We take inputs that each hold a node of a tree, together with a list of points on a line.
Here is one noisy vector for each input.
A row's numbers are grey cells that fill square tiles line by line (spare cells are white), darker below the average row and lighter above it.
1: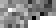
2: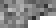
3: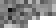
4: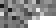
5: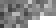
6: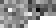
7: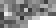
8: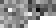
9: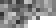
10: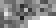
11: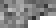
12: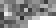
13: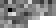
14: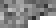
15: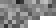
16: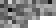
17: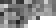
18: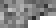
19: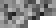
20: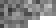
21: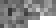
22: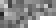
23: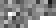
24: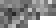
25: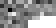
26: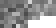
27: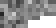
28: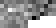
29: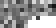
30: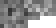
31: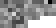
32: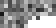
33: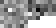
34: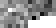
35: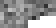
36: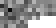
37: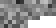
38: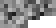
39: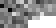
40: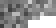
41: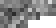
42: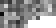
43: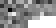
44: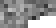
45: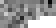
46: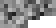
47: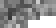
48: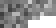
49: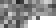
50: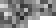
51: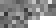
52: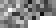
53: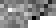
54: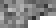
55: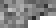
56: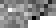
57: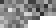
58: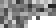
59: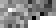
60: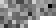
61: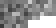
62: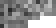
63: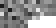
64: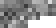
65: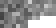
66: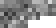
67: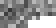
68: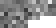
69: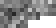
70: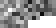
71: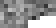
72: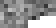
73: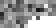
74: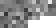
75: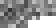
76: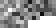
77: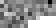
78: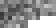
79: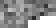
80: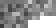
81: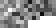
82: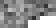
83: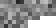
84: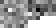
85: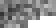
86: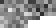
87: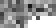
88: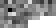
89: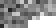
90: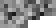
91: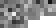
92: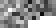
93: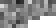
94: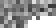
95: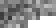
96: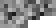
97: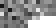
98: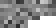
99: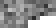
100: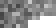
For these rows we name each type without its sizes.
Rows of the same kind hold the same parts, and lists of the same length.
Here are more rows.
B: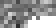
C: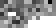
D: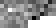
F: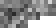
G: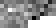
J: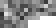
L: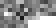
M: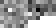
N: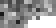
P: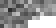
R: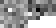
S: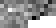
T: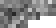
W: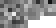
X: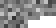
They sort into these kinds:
B, F, T, X
C, J, L, N, P, W
D, G, M, R, S

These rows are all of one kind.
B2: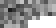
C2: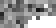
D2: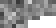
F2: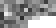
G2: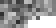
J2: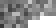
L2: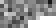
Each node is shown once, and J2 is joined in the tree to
B2 and D2.
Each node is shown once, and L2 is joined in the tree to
D2 and F2.
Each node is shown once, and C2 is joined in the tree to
G2.
